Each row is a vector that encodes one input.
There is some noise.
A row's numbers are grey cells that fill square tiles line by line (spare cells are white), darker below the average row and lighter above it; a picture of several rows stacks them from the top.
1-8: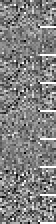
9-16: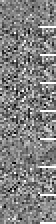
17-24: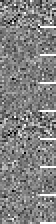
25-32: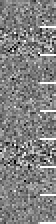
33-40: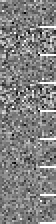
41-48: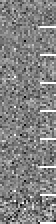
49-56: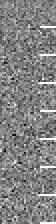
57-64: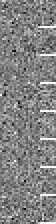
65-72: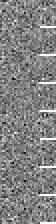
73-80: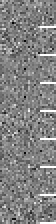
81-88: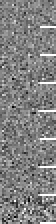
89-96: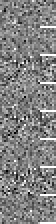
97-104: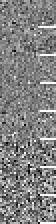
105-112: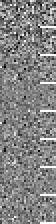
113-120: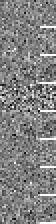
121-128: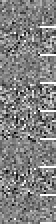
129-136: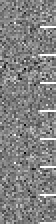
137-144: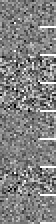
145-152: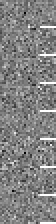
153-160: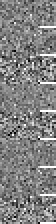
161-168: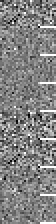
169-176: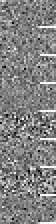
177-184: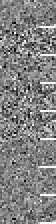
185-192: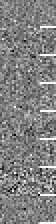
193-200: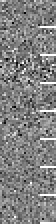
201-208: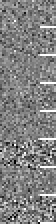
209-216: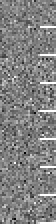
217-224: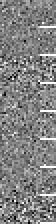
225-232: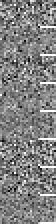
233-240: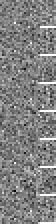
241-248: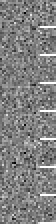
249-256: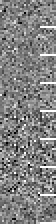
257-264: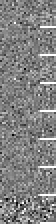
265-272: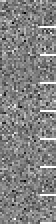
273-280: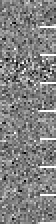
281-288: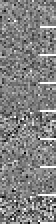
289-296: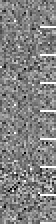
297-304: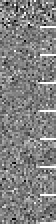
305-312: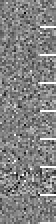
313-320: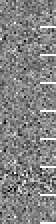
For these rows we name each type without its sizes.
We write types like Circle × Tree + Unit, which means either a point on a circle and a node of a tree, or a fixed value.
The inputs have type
(Bool × Label × Label × Label × Label + Unit) × Line × Line.
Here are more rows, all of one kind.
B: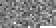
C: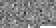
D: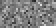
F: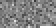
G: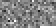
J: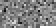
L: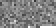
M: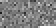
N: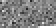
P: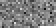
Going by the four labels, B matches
J, L and N.
